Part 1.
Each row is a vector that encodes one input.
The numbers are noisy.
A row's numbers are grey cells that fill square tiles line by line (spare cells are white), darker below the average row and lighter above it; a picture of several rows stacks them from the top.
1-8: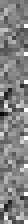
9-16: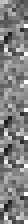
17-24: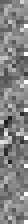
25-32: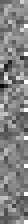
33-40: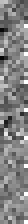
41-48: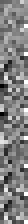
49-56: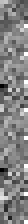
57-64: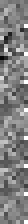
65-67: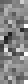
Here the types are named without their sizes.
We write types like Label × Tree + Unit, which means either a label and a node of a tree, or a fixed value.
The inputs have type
Line.
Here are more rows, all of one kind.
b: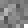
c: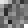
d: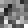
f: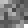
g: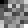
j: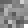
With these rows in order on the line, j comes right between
b and g.
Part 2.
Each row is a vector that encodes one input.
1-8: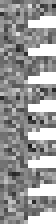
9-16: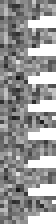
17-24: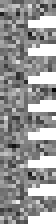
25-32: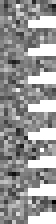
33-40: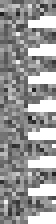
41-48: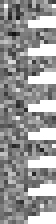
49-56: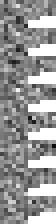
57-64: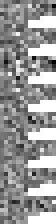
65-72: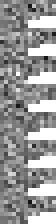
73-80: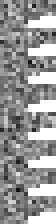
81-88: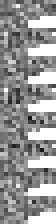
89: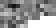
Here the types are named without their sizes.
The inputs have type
Circle.
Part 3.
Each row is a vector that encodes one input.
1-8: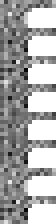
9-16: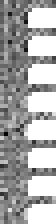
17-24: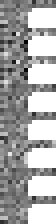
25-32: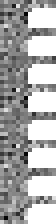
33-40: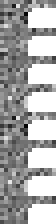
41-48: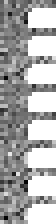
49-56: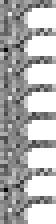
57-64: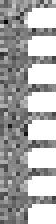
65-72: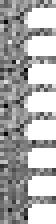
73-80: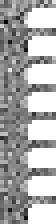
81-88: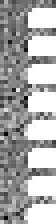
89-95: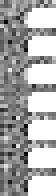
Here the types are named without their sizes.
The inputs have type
Line.
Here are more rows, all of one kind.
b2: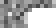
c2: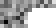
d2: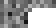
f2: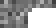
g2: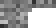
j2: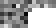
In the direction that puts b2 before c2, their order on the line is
j2, d2, f2, g2, b2, c2.
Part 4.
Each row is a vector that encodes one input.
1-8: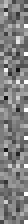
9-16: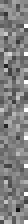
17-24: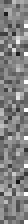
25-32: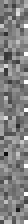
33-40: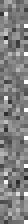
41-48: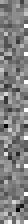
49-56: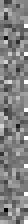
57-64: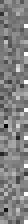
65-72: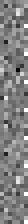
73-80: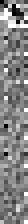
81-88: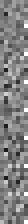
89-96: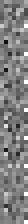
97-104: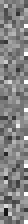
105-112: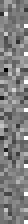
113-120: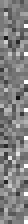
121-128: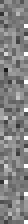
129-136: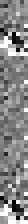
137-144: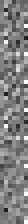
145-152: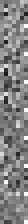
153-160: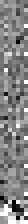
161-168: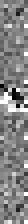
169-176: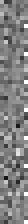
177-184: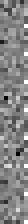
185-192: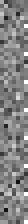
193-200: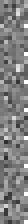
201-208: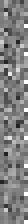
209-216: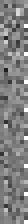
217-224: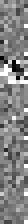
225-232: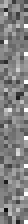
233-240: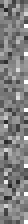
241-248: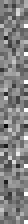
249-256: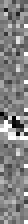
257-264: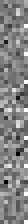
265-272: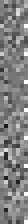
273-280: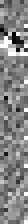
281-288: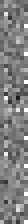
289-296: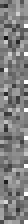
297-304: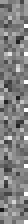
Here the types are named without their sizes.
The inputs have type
Line × Line + Unit.
